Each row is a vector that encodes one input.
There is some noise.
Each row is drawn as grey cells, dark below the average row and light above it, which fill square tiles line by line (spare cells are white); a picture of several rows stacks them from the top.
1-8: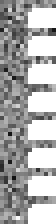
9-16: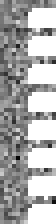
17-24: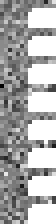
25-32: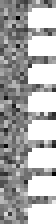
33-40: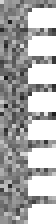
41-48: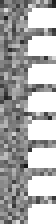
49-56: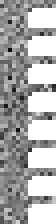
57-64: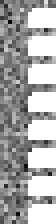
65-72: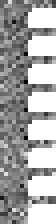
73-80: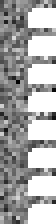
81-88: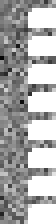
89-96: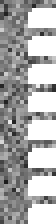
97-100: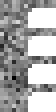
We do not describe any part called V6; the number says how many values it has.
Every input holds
one of 5 labels, together with either a point on a 5-point line, or a value of V6.
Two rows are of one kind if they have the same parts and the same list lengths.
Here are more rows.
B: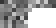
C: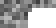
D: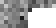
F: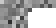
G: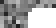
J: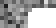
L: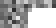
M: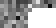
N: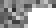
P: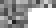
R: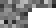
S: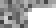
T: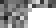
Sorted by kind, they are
B, G, J, L, N, P, R, T
C, D, F, M, S

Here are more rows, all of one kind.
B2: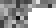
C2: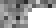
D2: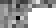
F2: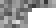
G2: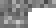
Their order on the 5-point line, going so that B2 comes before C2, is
B2, G2, D2, C2, F2.
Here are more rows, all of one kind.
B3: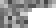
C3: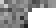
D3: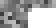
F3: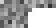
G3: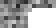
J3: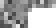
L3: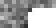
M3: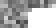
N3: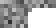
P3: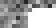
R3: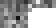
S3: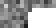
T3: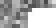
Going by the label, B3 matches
D3, J3 and M3.
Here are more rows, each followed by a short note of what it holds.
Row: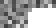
one of 5 labels and a value of V6
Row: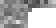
one of 5 labels and a point on a 5-point line
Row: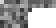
one of 5 labels and a point on a 5-point line
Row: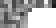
one of 5 labels and a value of V6
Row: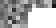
one of 5 labels and a value of V6
